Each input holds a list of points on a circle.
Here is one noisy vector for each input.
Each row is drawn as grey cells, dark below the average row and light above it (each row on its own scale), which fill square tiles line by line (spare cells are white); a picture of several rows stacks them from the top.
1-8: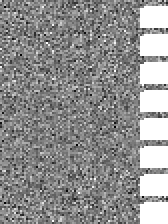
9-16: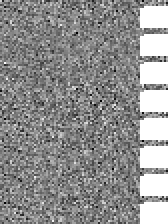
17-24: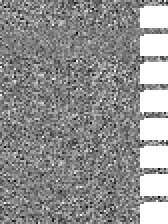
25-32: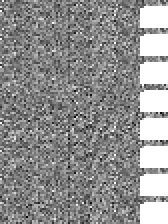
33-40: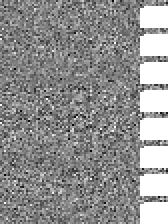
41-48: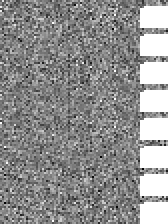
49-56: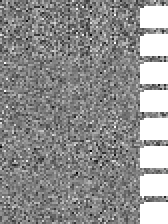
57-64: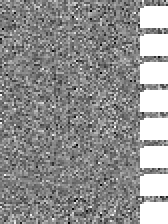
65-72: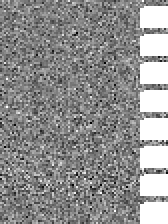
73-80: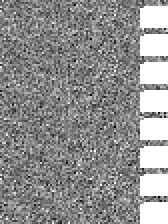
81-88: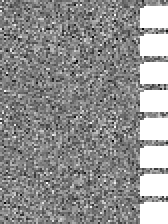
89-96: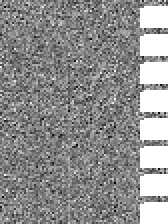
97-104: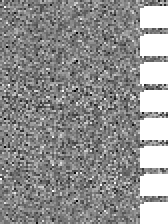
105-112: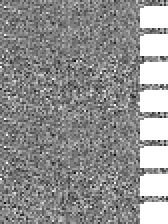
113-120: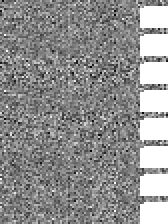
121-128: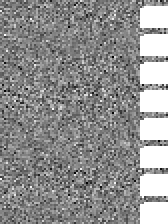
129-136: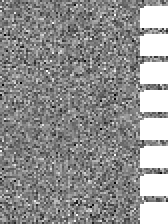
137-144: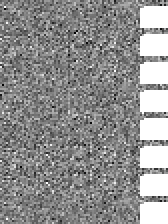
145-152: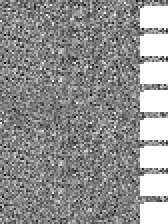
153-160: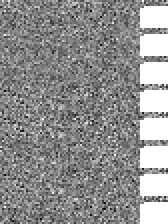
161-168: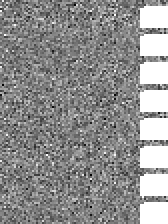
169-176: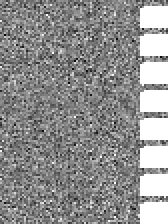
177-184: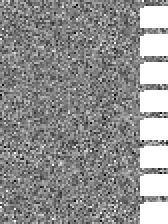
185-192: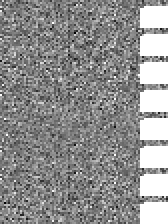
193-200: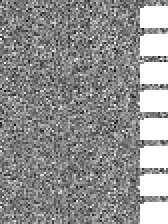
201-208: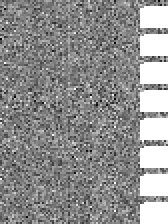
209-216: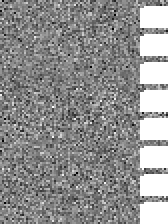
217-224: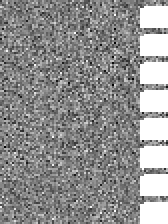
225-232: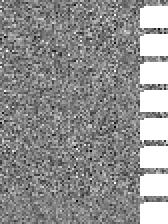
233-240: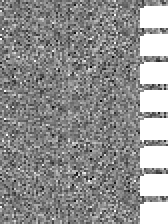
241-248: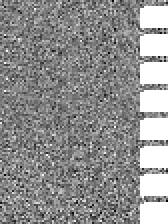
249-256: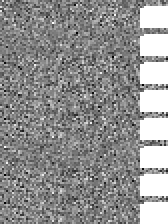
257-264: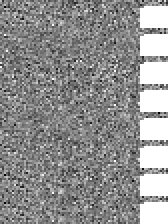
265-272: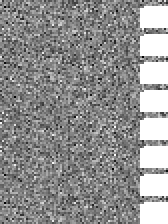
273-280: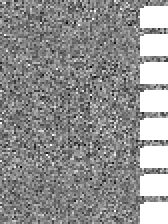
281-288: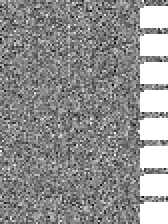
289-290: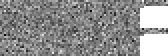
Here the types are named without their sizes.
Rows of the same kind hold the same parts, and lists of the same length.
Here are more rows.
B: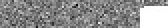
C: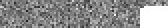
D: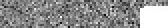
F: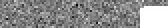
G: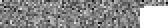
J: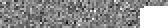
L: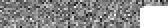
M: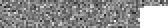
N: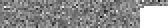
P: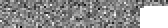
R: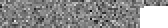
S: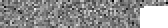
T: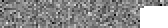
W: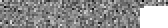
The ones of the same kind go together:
B, F, N, R, T
C, D, G, L, M, P, S, W
J

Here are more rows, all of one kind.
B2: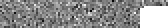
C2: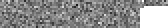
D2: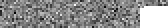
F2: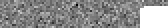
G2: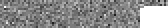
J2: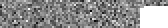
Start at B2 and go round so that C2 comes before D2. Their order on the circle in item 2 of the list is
B2, C2, F2, G2, D2, J2.
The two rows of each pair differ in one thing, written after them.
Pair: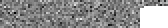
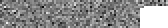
the place on the circle in item 2 of the list
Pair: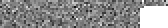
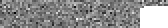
the place on the circle in item 2 of the list
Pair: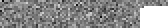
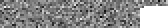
the place on the circle in item 1 of the list
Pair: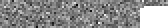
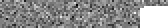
the place on the circle in item 1 of the list
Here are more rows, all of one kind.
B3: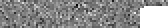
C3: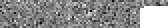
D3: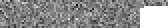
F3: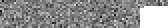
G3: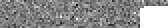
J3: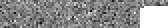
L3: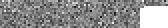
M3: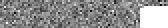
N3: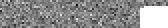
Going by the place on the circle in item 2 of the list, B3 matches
D3, G3 and N3.
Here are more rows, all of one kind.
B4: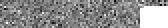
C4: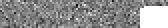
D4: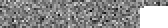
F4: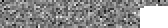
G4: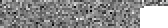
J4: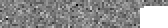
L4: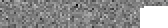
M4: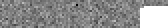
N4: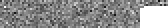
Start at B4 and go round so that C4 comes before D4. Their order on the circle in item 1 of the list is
B4, N4, G4, F4, C4, L4, D4, M4, J4.
